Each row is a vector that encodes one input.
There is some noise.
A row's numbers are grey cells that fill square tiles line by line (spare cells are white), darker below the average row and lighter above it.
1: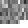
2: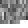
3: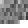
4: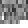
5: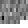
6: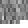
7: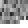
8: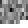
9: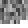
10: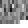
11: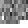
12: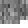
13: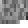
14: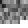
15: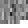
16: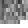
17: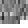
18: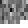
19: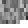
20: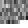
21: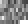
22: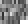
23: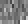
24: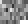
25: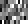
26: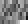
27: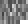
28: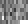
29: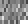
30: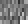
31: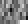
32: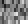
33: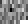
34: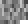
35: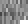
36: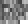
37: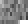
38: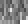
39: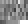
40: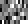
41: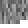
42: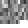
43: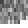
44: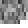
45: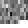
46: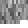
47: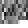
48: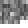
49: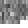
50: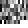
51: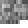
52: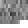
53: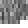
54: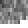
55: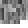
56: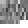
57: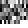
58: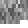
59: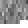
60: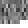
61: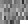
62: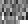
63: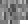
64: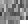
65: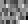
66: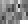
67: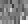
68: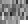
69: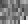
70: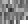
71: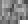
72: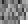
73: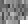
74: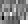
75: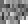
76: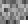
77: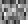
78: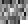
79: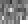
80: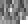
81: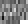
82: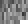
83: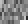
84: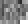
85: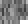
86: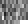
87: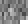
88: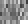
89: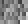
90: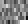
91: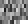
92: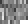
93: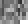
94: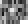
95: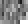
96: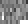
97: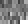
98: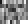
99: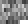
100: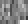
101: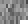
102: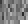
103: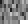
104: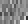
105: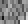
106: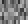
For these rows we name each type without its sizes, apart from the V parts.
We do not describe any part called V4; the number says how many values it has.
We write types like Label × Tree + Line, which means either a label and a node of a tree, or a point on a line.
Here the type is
List(Bool × V4).
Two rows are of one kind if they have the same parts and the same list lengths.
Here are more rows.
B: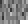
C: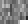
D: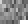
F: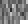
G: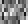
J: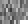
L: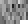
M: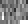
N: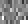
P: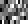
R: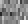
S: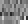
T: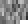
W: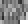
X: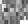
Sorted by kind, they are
B, F, G, W
C, D, J, L, M, N, R, S, T, X
P

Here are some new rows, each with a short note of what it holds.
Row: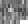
a list of one item
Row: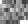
a list of two items
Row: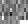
a list of two items
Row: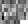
a list of one item
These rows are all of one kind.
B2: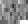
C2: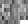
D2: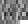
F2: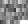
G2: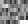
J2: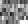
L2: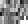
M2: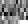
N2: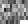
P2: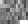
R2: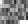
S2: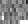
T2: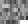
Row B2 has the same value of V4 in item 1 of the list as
F2, P2 and R2.
